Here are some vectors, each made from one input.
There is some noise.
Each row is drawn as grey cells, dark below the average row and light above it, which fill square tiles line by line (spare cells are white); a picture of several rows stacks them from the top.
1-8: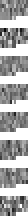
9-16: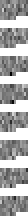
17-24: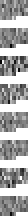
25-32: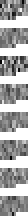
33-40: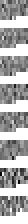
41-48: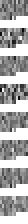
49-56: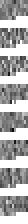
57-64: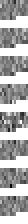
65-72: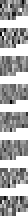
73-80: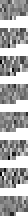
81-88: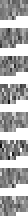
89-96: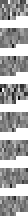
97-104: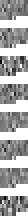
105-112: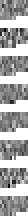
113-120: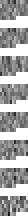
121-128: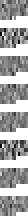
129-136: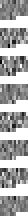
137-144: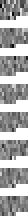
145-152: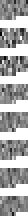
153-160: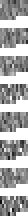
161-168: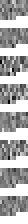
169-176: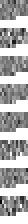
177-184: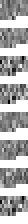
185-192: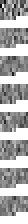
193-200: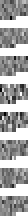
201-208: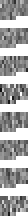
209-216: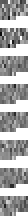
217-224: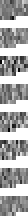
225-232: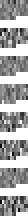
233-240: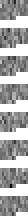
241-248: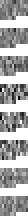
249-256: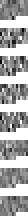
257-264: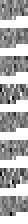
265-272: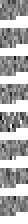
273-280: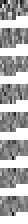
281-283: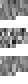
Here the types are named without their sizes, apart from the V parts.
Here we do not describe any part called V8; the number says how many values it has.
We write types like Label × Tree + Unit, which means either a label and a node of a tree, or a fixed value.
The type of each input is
Circle + Label × (Line + V8).
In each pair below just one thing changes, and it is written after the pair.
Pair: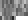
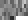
the value of V8
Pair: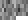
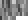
the label
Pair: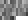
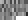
the label
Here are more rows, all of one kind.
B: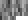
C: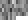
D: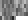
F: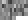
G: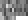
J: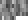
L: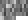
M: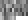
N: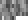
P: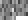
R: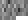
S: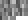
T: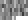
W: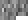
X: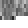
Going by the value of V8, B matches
F, J, N and R.
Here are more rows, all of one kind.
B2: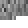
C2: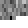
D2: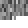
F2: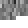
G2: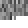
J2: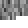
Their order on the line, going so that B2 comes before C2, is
G2, F2, B2, J2, D2, C2.
